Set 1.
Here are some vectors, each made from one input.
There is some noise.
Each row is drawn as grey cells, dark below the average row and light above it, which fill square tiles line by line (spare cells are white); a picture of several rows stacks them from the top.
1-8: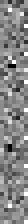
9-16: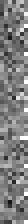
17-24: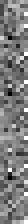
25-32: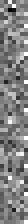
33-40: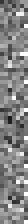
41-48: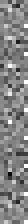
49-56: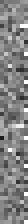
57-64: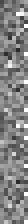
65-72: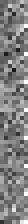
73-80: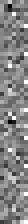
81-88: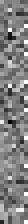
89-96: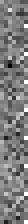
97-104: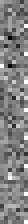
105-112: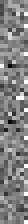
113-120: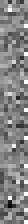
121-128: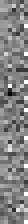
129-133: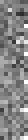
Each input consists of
a point on a 10-point line, together with either a point on a 10-point line, or a point on an 11-point line.
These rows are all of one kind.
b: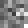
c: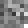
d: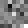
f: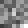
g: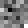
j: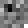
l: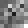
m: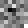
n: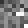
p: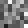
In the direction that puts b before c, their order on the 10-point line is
n, b, c, l, f, p, d, j, g, m.
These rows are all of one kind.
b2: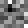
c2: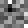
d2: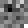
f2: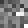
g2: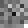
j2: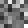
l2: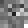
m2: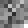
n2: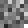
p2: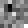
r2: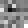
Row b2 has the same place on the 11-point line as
c2 and j2.
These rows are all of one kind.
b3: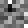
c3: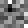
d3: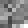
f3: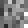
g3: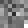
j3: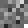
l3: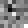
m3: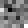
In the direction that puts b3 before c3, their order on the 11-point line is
f3, b3, c3, j3, g3, m3, d3, l3.
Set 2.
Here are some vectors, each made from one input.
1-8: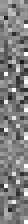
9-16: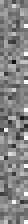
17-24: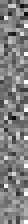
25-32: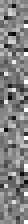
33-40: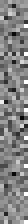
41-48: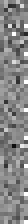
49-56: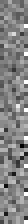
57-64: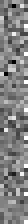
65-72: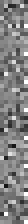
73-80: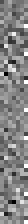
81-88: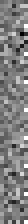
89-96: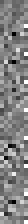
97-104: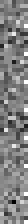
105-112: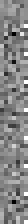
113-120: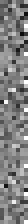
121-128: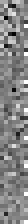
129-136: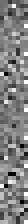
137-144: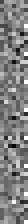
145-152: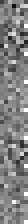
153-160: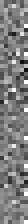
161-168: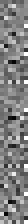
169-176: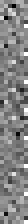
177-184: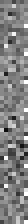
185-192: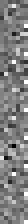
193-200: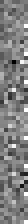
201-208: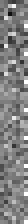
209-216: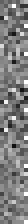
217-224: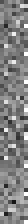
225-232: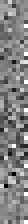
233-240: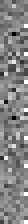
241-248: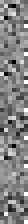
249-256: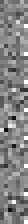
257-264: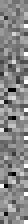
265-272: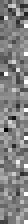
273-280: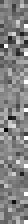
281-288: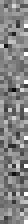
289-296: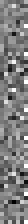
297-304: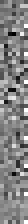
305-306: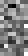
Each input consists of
a point on a 20-point circle and a point on a 10-point line, together with either a point on a 20-point circle, or a fixed value.
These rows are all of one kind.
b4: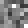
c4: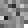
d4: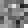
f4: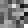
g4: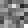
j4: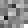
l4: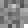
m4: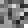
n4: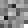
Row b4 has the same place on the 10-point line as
d4 and g4.
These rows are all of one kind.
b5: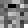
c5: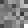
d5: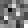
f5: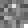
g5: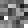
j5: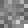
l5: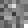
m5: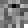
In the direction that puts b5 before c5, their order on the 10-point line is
b5, m5, c5, j5, l5, f5, d5, g5.
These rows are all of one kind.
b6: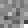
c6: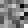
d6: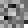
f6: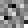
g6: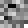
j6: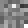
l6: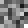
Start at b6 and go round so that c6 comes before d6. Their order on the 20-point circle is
b6, c6, j6, f6, l6, g6, d6.
